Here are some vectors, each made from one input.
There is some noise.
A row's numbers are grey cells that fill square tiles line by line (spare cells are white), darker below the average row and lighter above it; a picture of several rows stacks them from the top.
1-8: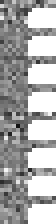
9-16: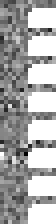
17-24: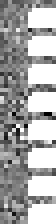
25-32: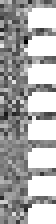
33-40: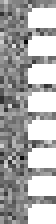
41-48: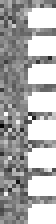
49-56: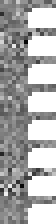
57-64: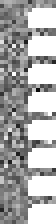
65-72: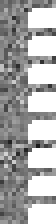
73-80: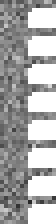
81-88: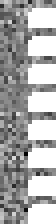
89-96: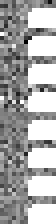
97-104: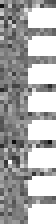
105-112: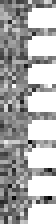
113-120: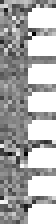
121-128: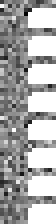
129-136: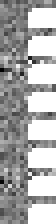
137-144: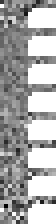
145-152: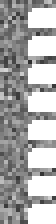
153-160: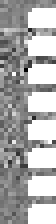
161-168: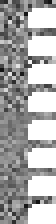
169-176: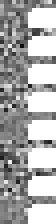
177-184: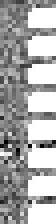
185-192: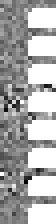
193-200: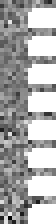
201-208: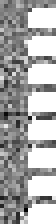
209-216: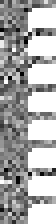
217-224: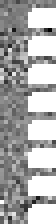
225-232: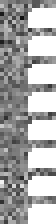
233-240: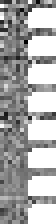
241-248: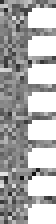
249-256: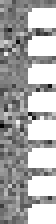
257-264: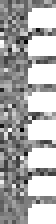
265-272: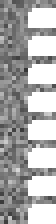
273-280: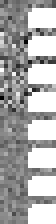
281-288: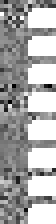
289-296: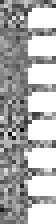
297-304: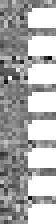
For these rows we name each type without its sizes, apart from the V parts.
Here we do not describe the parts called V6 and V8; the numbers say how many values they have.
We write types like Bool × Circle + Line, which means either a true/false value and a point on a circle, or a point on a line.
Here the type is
(Bool × Bool × Bool × Bool + V6) × Tree × Tree + V8.
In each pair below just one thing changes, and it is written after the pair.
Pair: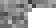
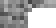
one of the four true/false values
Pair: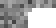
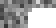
the node of one of the two trees
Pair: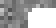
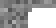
the node of one of the two trees
